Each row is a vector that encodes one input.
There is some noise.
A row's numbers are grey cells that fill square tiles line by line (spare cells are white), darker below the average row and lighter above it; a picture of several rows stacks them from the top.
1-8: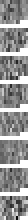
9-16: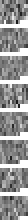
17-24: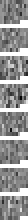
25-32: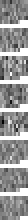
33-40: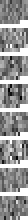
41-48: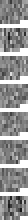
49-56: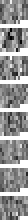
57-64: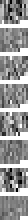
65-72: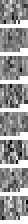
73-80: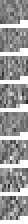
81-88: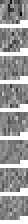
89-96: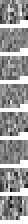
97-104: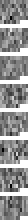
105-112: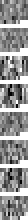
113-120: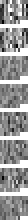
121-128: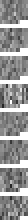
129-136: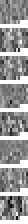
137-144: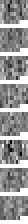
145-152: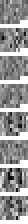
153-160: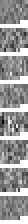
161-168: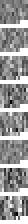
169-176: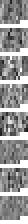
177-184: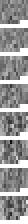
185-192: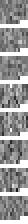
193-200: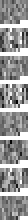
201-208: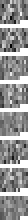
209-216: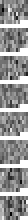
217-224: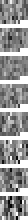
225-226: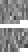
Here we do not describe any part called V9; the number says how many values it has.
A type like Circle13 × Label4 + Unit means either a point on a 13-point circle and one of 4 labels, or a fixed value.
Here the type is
List3(Bool × V9).
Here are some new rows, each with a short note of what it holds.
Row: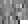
a list of three items
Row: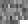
a list of one item
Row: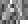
a list of one item
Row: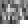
a list of one item
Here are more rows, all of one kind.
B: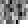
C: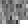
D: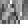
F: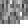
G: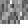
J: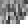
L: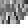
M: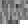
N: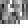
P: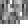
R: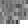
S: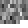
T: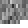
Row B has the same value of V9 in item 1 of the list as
J, L and T.
